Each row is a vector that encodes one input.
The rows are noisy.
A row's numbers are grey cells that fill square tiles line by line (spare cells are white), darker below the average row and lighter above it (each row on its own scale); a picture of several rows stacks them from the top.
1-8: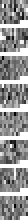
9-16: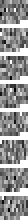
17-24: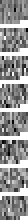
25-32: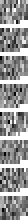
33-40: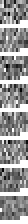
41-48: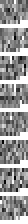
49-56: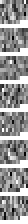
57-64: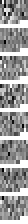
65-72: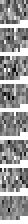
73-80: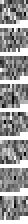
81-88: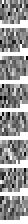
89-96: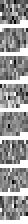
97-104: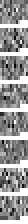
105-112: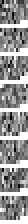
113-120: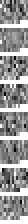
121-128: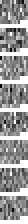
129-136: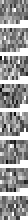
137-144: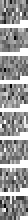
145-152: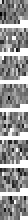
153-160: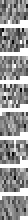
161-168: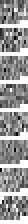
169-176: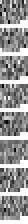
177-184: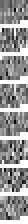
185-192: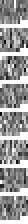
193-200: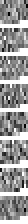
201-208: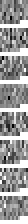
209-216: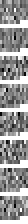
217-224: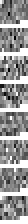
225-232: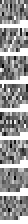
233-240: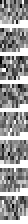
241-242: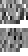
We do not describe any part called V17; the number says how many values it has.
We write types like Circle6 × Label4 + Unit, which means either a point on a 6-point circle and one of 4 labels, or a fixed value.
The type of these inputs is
(Bool × Bool × Bool × Bool + Circle8) × V17.
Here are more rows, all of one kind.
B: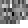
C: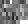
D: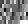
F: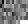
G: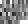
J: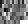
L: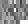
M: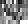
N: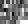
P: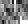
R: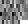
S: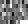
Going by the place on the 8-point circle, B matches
C, G, R and S.
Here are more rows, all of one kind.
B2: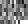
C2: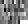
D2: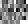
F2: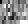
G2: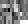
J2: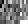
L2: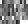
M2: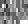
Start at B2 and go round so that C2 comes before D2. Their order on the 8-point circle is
B2, C2, D2, L2, J2, M2, F2, G2.
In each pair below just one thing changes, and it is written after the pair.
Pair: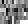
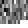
the place on the 8-point circle
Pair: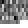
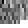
the value of V17
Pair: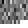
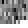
the place on the 8-point circle
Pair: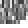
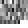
the value of V17
